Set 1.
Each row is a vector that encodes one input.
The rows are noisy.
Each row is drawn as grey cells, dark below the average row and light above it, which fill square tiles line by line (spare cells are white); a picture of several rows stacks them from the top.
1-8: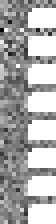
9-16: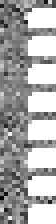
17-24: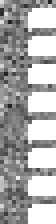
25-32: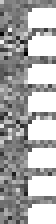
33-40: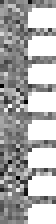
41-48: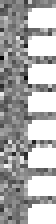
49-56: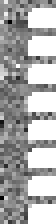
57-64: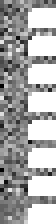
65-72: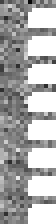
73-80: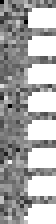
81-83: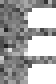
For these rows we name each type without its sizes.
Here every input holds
either a fixed value, or three true/false values.
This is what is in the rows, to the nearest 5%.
About 5% of them hold a fixed value. The rest hold three true/false values.
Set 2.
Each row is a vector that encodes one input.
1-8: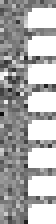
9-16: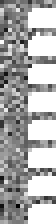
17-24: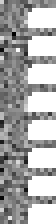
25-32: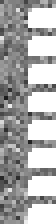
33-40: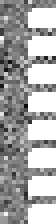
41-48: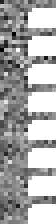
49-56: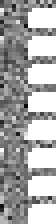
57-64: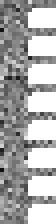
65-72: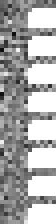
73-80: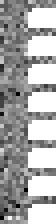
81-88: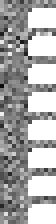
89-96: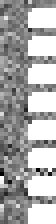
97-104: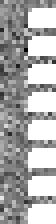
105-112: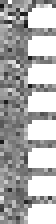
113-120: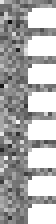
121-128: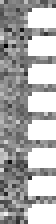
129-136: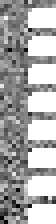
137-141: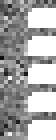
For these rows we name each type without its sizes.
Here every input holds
either a fixed value, or three true/false values.
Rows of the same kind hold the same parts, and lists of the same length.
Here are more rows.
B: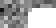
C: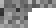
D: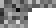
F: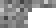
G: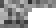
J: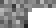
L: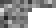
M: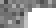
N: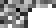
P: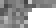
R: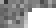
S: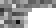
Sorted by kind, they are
B, C, D, F, G, J, L, M, P, R, S
N

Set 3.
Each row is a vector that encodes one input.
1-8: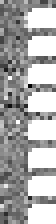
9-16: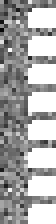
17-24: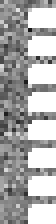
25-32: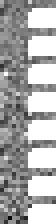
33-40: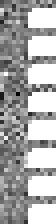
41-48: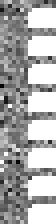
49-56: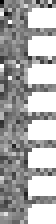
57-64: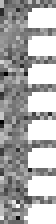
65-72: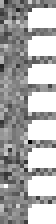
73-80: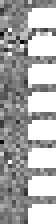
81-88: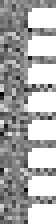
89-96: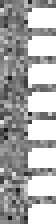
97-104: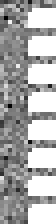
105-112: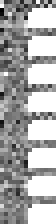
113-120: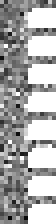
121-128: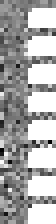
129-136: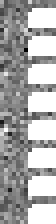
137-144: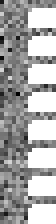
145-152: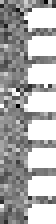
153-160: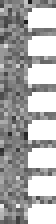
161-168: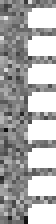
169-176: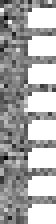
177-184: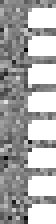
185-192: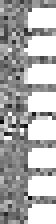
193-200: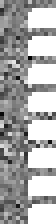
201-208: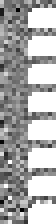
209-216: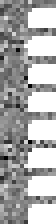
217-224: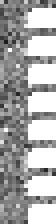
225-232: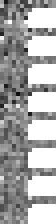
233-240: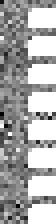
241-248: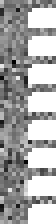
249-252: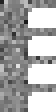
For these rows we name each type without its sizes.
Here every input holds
either a fixed value, or three true/false values.
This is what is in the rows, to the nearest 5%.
A few of them hold a fixed value. The rest hold three true/false values.
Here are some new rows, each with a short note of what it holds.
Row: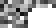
a fixed value
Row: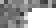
three true/false values
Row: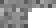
three true/false values
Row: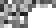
a fixed value
